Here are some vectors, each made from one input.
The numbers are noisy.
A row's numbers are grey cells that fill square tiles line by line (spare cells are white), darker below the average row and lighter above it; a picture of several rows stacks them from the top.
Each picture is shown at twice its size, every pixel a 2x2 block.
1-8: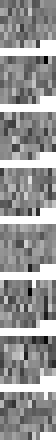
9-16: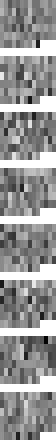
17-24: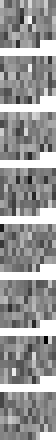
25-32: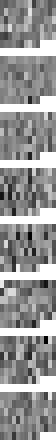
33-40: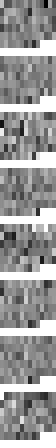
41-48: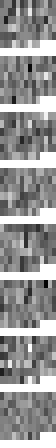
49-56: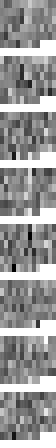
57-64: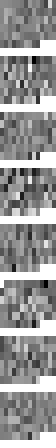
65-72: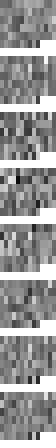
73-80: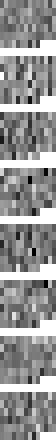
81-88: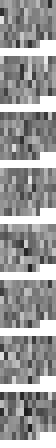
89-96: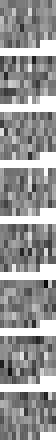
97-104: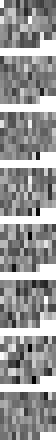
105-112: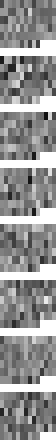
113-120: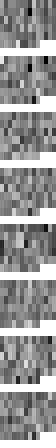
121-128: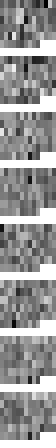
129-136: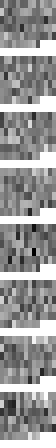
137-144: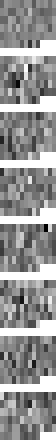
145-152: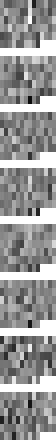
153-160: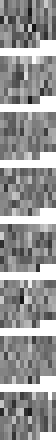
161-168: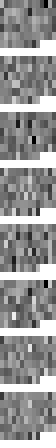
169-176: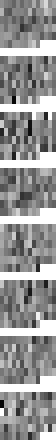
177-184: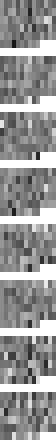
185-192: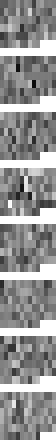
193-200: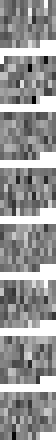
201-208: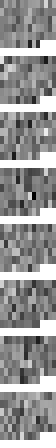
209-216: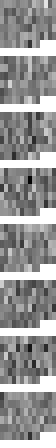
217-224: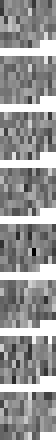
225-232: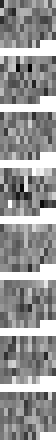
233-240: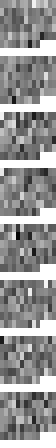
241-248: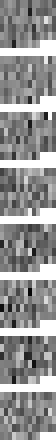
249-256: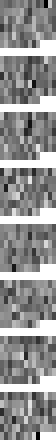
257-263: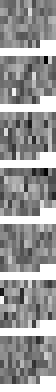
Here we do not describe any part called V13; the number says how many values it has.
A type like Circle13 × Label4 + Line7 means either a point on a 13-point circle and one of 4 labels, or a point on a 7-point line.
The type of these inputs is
Bool × Bool × Bool × Bool × Label6 + Line6 × V13.
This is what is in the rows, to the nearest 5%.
About 60% of them hold one of 6 labels and four true/false values. The rest hold a point on a 6-point line and a value of V13.
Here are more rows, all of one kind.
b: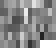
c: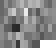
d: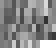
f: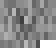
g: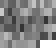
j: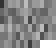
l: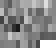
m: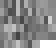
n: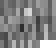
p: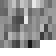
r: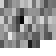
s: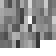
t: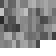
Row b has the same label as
j and p.
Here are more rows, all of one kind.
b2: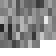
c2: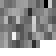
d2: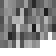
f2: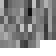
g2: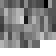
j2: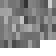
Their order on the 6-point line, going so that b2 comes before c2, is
f2, j2, b2, g2, d2, c2.
